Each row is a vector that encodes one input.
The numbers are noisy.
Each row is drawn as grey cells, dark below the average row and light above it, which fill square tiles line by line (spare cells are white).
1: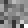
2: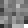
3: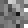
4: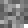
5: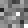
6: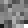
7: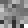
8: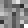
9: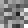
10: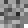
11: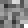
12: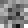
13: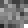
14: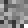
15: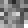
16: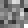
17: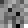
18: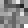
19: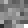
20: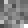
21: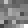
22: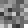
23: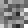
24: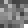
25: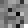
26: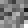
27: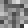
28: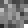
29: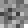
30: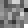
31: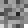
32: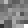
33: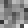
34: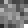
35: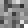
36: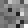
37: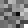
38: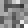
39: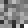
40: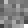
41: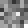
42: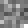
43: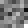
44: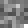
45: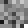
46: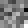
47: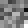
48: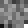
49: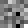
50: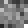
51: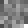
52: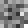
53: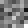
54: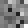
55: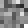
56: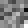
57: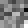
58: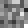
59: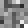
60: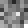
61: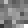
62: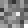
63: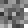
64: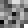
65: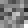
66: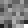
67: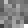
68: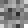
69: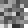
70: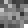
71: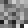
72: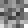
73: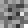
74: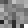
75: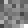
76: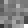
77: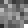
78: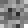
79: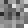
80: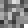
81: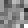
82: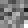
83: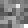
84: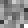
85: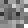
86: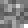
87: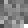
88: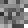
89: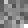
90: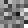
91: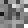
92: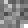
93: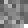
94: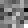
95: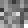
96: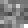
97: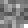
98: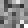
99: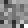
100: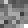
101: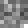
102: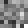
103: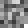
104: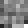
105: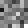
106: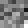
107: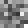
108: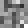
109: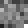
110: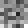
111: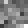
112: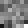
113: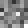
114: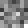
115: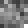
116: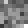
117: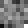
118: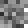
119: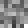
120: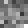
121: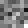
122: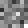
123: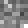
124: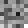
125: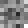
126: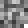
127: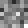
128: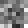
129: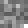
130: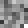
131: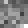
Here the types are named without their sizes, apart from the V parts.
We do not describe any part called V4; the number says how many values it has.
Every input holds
either a point on a line, or a true/false value and two values of V4.
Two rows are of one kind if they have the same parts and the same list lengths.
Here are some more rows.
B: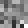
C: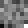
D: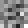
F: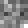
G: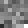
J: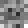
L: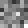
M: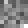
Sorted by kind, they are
B, D, J
C, F, G, L, M

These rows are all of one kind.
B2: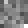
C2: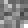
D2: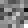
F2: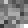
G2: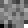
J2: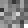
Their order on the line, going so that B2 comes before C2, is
G2, F2, B2, C2, D2, J2.
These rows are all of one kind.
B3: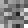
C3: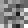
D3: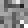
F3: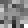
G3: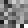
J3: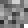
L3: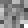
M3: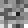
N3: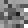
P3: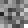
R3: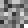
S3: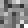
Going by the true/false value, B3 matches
C3, M3, N3 and P3.
